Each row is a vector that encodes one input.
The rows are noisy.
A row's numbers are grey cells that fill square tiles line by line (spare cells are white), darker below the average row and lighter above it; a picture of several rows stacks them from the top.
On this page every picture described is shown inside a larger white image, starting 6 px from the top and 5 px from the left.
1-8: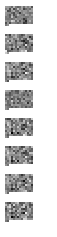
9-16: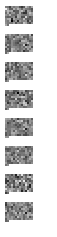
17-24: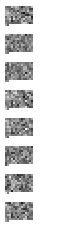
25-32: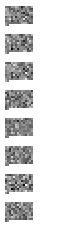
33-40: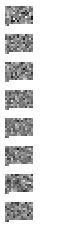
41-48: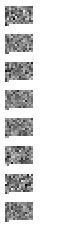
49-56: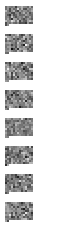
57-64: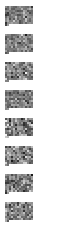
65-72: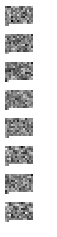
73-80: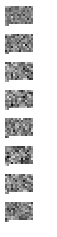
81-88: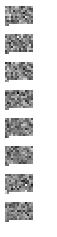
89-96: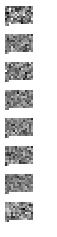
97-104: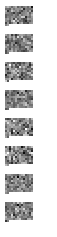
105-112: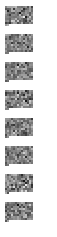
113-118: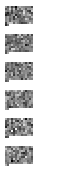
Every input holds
either a node of a 10-node tree, or a list of up to two points on a 7-point line.
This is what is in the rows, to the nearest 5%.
About 30% of them hold a node of a 10-node tree. The rest are lists of up to two points on a 7-point line: about 5% of all rows are empty, 30% hold one and 35% two.
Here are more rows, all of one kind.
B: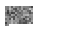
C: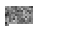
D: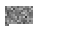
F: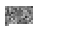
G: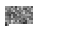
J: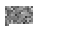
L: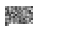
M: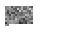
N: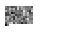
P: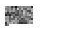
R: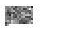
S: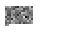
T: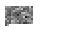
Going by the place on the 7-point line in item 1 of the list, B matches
L, M and R.
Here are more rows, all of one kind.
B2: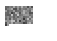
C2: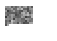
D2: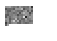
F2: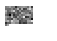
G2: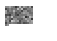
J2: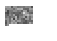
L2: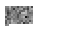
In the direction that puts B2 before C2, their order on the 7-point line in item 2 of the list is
D2, J2, L2, B2, C2, F2, G2.
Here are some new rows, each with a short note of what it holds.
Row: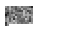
a list of two items
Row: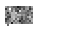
the empty list
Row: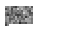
a list of two items
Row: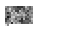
the empty list
